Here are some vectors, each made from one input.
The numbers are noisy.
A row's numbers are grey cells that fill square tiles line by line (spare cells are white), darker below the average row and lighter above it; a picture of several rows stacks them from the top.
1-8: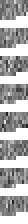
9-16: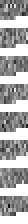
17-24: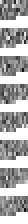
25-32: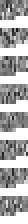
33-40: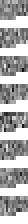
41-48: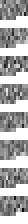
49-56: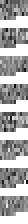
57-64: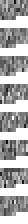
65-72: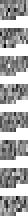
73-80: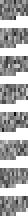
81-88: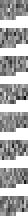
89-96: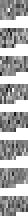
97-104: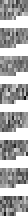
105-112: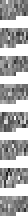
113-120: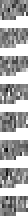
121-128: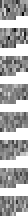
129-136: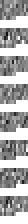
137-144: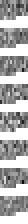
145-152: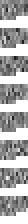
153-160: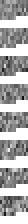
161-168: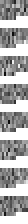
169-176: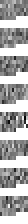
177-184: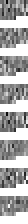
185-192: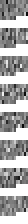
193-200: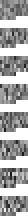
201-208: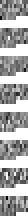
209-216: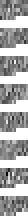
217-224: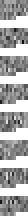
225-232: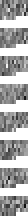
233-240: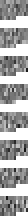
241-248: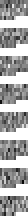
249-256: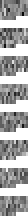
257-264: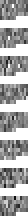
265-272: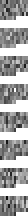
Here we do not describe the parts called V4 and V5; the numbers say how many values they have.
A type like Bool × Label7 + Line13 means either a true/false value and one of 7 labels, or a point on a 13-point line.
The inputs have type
(Line6 + Tree9 × V4 × V5) × Tree11.
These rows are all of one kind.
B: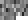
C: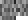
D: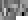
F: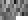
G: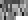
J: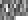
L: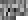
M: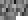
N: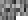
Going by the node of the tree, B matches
C, M and N.
